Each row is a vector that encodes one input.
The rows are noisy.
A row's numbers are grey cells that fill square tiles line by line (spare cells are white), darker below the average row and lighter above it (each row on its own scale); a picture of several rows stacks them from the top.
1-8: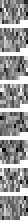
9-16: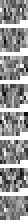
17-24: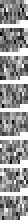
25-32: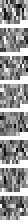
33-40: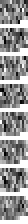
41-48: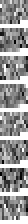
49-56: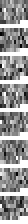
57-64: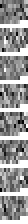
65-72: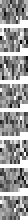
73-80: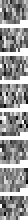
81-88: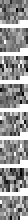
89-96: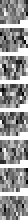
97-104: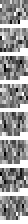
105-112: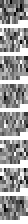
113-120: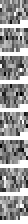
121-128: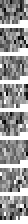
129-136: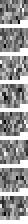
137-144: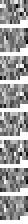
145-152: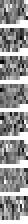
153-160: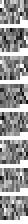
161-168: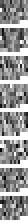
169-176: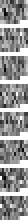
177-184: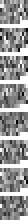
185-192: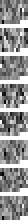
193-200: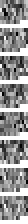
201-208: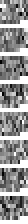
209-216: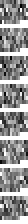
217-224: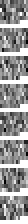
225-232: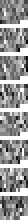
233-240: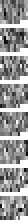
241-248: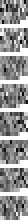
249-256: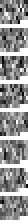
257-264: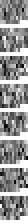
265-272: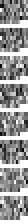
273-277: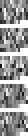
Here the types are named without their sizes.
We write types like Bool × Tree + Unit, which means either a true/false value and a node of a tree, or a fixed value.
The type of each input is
Bool × (Circle + Unit) × Tree.
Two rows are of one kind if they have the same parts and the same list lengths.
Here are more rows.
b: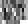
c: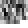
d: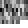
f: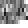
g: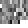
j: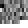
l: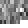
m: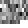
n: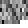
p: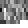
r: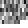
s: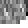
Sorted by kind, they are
b, c, f, g, l, m
d, j, n, p, r, s

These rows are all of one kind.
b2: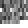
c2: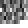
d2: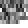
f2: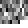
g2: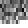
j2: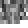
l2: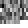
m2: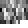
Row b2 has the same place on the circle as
j2 and l2.
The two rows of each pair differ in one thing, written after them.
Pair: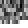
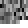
the node of the tree
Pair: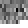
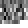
the node of the tree
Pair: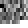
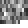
the true/false value
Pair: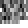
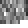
the true/false value
